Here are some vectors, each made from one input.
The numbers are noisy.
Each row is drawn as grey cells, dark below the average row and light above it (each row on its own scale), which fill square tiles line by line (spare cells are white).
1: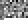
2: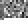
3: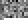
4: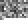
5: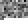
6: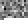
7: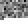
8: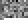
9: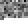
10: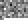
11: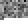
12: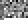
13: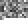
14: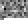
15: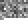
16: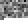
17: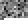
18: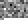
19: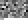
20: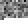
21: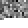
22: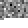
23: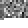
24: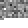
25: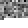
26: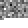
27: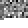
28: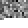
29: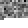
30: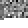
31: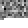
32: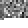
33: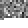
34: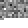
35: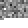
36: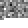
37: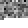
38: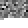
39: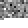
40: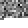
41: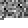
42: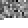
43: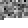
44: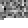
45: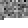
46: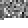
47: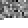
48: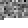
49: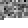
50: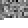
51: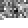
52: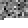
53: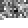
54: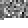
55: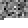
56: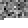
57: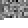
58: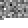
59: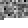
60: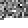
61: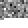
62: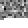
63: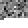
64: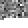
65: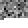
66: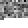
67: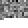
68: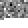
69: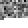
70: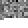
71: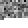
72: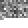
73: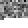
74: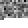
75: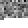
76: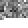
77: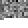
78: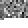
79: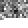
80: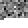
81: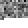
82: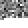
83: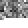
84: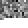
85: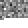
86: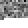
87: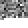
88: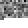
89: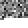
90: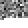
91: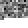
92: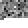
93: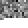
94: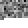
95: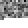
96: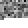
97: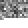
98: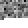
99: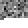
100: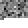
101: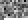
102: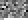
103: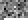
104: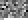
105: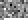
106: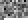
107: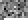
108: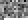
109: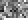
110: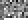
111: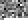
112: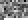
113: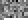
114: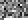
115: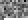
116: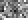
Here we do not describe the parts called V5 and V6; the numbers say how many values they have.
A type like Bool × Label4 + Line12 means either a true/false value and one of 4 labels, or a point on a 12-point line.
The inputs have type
List2(Line4) + V5 × V6.
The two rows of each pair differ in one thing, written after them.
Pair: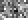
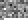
the place on the 4-point line in item 1 of the list
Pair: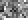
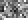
the place on the 4-point line in item 2 of the list
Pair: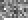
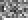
the place on the 4-point line in item 2 of the list
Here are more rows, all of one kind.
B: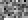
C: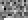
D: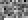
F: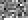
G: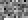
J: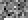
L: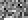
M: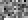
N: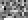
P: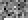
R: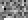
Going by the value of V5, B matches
D, G and M.
